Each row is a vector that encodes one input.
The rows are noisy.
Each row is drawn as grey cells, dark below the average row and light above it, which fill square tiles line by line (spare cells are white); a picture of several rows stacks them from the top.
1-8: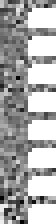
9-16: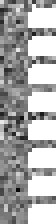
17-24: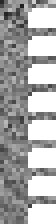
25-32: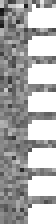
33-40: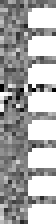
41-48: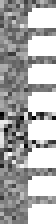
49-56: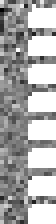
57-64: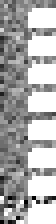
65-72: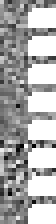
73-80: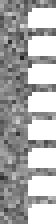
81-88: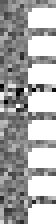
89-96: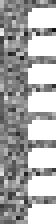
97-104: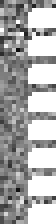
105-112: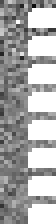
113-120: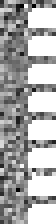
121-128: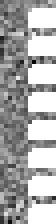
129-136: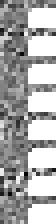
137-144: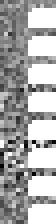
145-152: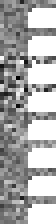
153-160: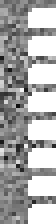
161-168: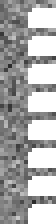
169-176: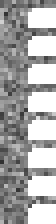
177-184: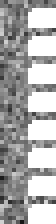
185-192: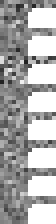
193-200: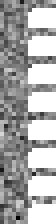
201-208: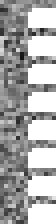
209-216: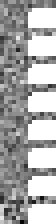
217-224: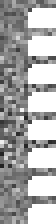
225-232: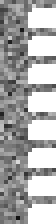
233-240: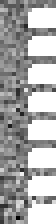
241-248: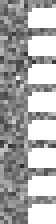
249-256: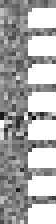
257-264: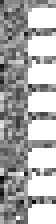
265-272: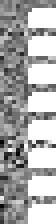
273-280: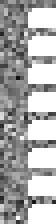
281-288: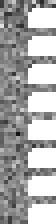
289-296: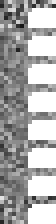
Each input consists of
either a point on a 19-point circle, or a node of a 14-node tree, or three true/false values.
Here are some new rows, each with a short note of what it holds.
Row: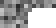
three true/false values
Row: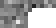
three true/false values
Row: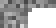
three true/false values
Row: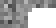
a node of a 14-node tree
